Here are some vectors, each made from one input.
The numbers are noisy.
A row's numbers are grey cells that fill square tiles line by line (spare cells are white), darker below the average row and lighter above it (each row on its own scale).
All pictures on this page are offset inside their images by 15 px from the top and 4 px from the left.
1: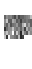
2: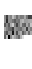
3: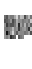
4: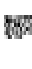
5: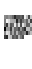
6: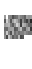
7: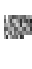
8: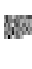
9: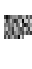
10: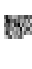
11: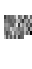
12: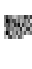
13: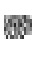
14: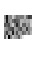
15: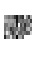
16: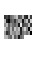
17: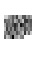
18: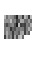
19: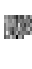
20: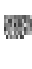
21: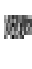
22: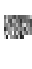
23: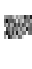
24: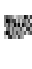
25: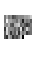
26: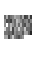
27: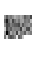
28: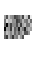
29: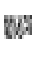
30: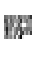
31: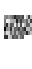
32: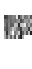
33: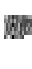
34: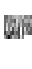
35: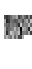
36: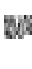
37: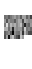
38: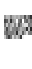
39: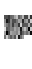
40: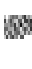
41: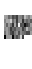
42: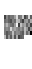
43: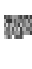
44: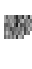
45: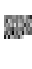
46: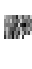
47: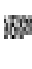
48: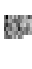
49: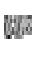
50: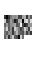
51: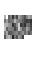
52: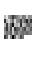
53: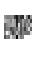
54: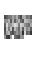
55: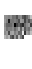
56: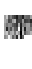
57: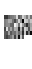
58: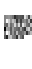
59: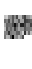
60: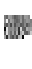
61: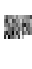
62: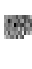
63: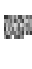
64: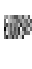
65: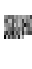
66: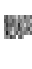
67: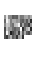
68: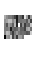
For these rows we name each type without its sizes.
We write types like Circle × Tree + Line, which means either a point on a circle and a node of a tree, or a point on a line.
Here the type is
Bool × Bool × Bool × Bool.
